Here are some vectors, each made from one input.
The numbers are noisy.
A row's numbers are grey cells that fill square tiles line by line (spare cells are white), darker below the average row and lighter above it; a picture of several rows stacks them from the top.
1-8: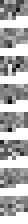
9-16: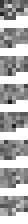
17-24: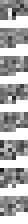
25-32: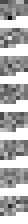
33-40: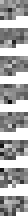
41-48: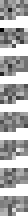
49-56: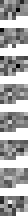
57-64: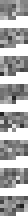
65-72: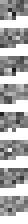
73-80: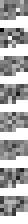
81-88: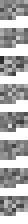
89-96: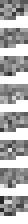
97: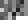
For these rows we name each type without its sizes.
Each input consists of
a label, together with either a label, or a point on a line.
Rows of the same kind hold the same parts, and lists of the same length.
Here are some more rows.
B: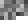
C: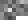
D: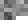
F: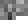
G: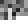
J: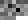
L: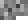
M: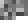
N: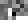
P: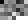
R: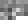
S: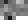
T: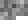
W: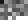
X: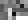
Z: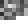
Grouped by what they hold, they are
B, C, D, F, L, M, R, S, T
G, J, N, P, W, X, Z

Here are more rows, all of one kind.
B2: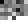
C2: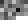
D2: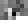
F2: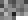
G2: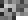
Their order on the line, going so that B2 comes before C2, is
B2, C2, D2, F2, G2.
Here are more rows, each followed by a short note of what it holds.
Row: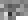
two labels
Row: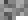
two labels
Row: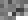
a label and a point on a line
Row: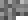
two labels
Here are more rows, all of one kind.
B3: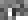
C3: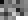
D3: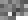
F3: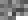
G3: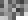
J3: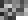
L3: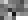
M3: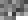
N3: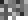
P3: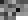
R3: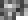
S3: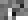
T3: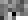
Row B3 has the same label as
R3 and S3.
